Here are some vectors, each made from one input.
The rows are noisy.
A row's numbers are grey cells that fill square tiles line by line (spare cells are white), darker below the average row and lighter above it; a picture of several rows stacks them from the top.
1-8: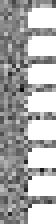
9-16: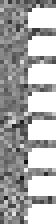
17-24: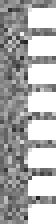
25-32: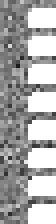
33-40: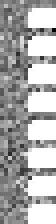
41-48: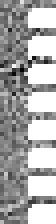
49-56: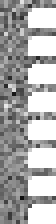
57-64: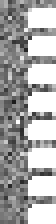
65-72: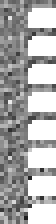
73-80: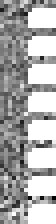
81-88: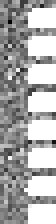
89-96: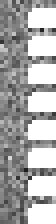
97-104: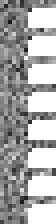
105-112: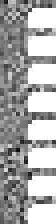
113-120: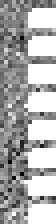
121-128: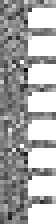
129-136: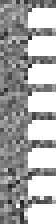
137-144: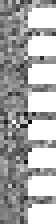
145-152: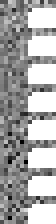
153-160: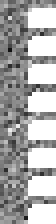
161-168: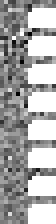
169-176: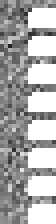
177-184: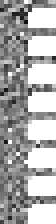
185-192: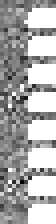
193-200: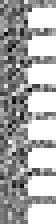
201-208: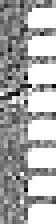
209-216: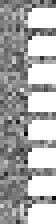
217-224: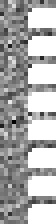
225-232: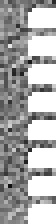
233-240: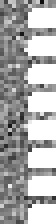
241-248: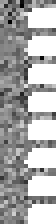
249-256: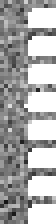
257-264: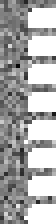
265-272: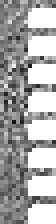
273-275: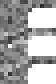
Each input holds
either one of 8 labels, or four true/false values.
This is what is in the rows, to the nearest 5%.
About 15% of them hold one of 8 labels. The rest hold four true/false values.
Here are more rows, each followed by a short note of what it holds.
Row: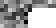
one of 8 labels
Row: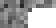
four true/false values
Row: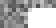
four true/false values
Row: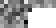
one of 8 labels
